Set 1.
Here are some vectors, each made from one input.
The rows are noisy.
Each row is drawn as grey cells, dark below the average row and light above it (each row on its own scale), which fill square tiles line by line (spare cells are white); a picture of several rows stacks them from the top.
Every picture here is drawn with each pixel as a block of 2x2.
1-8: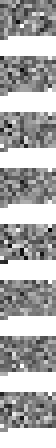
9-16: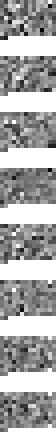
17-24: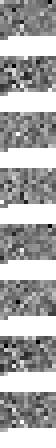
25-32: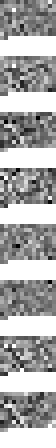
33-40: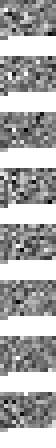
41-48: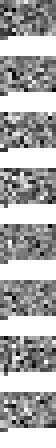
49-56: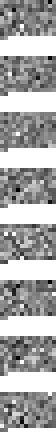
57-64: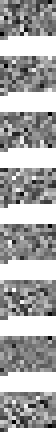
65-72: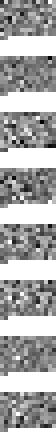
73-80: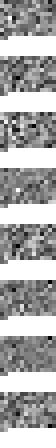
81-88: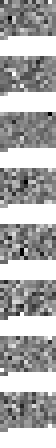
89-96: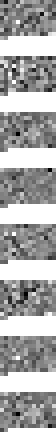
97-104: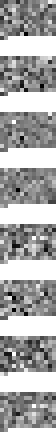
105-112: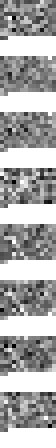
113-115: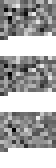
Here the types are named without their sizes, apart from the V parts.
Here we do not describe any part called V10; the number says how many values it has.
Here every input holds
three true/false values, together with either a node of a tree, or a value of V10.
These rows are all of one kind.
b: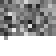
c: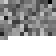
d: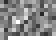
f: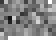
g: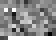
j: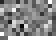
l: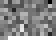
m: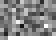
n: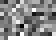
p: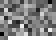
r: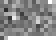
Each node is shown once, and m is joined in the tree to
c and r.
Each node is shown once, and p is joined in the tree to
n.
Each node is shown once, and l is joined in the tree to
j.
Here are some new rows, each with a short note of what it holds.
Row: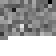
three true/false values and a value of V10
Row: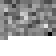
a node of a tree and three true/false values
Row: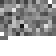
a node of a tree and three true/false values
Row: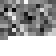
three true/false values and a value of V10
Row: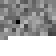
a node of a tree and three true/false values
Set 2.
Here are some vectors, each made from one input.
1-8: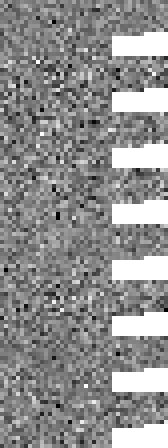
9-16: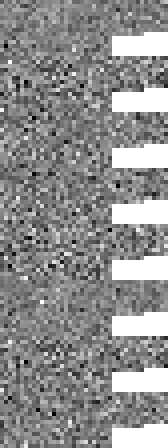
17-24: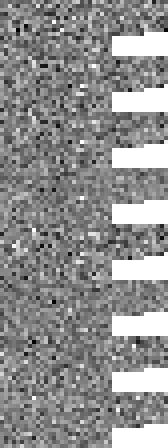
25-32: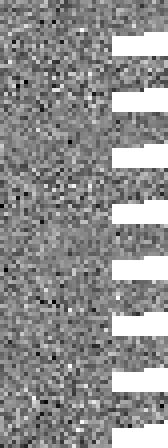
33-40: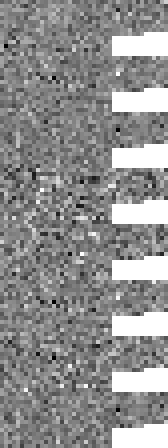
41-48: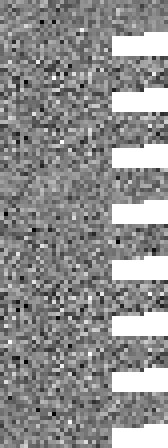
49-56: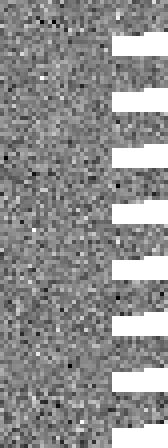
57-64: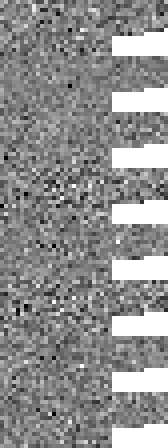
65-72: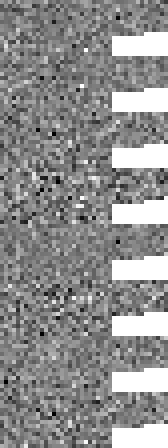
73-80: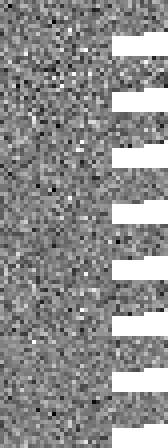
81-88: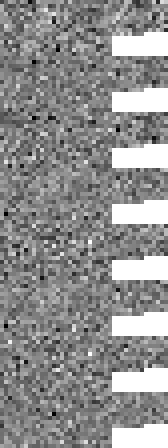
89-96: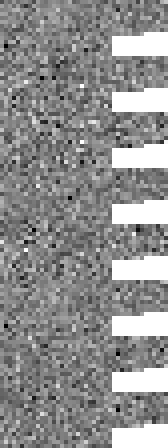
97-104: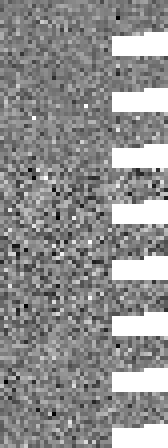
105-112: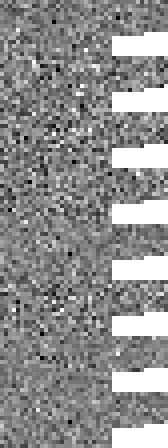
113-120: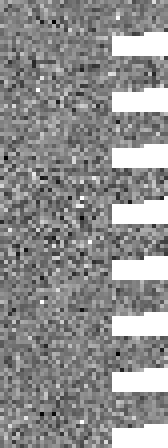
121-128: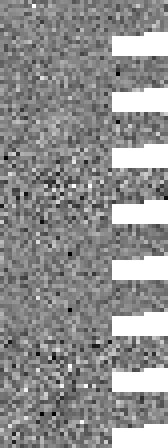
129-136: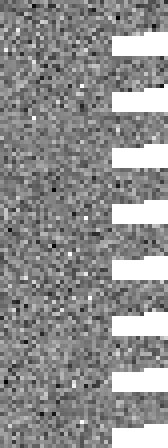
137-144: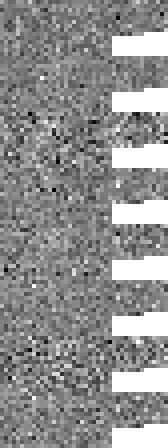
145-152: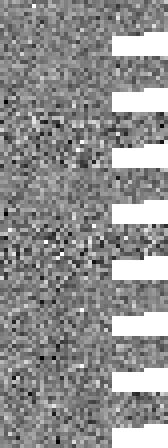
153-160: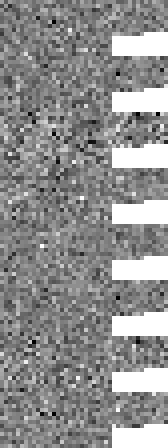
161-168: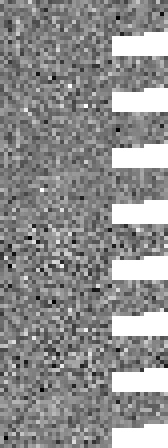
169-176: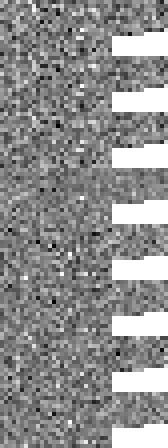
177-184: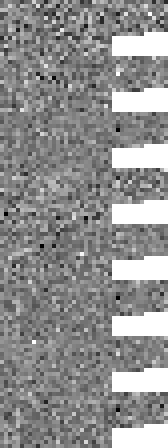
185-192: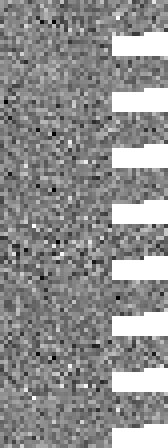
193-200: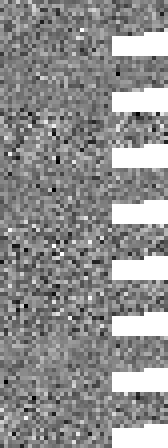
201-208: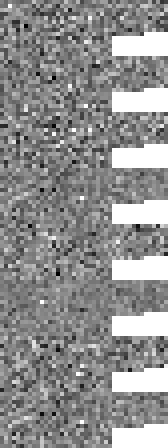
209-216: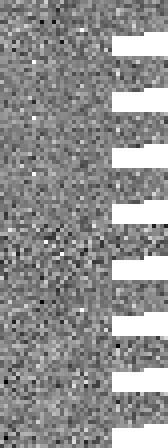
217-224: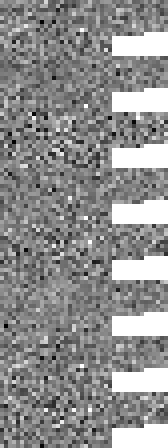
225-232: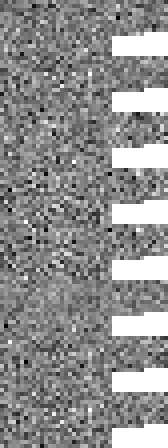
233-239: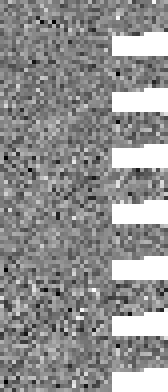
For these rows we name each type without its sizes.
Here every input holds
either two labels, or four true/false values.
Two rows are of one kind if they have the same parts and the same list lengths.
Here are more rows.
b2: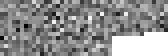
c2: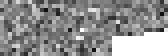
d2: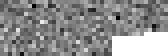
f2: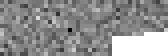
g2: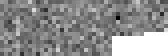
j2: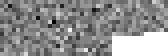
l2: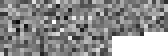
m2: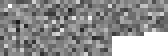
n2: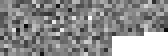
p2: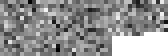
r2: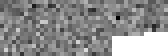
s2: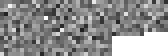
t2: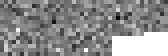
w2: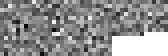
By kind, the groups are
b2, l2, m2, n2, s2, w2
c2, d2, f2, g2, j2, p2, r2, t2

